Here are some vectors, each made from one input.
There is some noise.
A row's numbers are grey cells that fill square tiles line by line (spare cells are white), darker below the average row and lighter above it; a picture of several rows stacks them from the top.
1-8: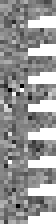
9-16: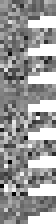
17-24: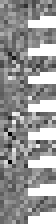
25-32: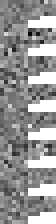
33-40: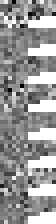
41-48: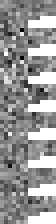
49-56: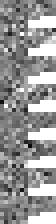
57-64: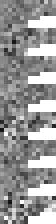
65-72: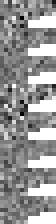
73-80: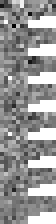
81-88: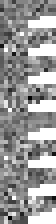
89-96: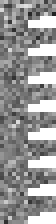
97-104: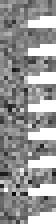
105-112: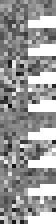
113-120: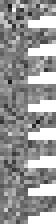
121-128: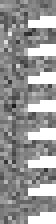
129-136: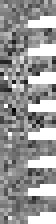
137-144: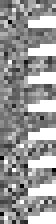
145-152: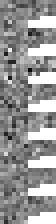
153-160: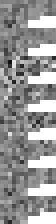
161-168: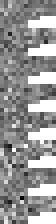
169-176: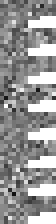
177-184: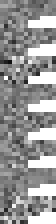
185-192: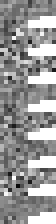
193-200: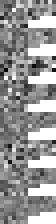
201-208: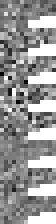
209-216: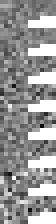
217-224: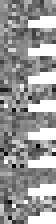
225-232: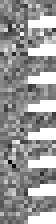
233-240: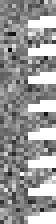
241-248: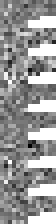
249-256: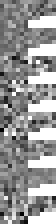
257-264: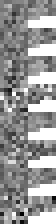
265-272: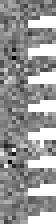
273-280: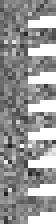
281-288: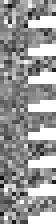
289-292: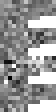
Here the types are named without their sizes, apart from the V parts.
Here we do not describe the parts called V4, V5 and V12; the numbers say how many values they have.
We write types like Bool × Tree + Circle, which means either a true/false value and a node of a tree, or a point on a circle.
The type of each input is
(Bool × V5 + Label × Tree) × V4 + V12.
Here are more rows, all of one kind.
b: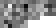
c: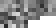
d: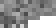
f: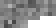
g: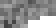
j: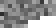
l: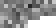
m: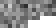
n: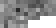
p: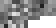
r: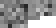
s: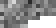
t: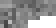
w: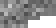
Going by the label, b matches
g, s and w.
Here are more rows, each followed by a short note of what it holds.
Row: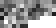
a value of V12
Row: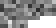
a true/false value, a value of V4 and a value of V5
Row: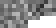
a true/false value, a value of V4 and a value of V5
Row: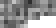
a label, a node of a tree and a value of V4
